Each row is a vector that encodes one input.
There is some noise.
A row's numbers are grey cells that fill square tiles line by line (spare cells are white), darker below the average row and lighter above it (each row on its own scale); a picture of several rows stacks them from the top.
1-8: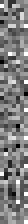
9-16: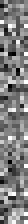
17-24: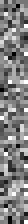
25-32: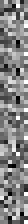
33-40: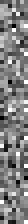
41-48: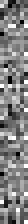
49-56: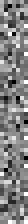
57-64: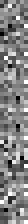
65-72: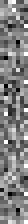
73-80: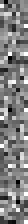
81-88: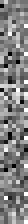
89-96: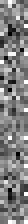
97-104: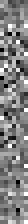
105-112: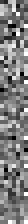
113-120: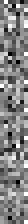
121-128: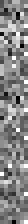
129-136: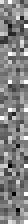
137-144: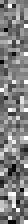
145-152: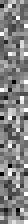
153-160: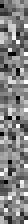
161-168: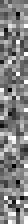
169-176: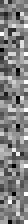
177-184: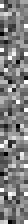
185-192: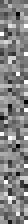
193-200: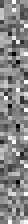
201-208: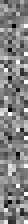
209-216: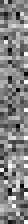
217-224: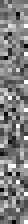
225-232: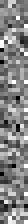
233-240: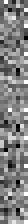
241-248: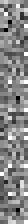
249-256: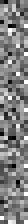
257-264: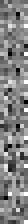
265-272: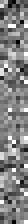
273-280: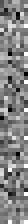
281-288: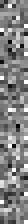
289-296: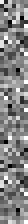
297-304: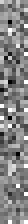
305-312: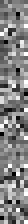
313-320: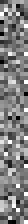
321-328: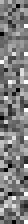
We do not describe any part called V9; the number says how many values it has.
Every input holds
either a point on a 13-point circle and one of 7 labels, or two values of V9.
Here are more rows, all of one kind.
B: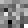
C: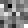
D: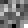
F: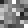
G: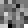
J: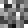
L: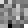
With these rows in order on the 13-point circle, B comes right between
G and L.
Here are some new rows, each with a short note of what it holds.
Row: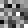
a point on a 13-point circle and one of 7 labels
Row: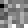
two values of V9
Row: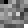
a point on a 13-point circle and one of 7 labels
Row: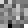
a point on a 13-point circle and one of 7 labels
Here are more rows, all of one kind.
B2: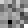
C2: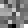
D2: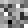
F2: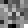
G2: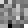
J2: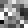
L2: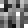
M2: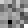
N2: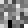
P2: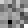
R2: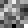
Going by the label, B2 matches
J2, M2 and P2.
